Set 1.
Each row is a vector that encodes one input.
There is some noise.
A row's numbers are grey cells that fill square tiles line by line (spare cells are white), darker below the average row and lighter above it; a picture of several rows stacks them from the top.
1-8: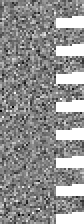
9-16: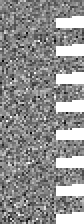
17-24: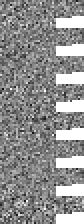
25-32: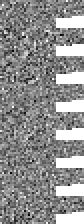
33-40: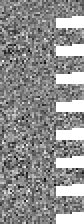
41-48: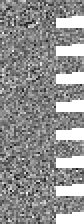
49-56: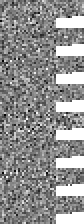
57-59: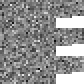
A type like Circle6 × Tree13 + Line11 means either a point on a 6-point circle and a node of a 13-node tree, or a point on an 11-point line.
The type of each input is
Bool × Bool × Bool × Bool.
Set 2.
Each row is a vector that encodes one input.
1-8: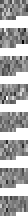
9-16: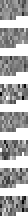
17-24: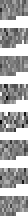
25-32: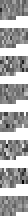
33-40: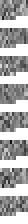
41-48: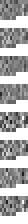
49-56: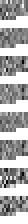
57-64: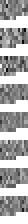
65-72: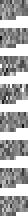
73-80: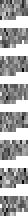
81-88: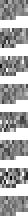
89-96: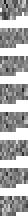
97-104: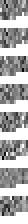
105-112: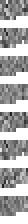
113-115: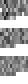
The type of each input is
Line7.
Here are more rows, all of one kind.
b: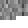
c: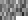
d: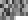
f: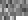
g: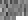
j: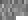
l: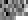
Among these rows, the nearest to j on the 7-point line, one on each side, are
g and l.
